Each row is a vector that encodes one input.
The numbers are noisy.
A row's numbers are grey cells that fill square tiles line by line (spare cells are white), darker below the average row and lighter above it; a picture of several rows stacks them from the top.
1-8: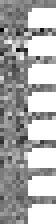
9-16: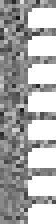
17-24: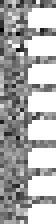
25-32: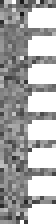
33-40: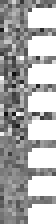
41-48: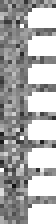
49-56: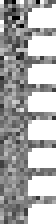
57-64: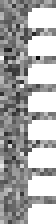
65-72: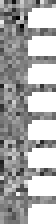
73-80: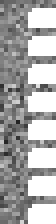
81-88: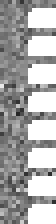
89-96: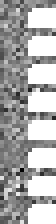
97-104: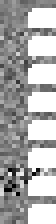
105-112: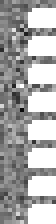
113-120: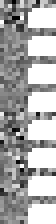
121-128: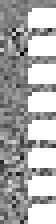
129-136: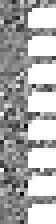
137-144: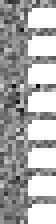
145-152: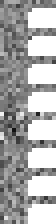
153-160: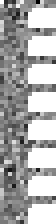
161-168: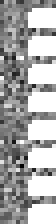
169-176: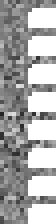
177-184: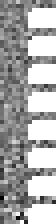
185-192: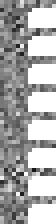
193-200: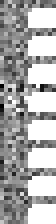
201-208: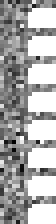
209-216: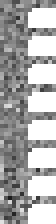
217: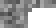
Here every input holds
a node of each of three 11-node trees and four true/false values.
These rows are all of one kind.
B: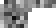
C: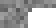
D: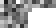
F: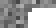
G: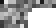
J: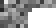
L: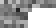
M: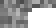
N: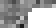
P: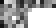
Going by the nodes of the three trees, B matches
D and G.
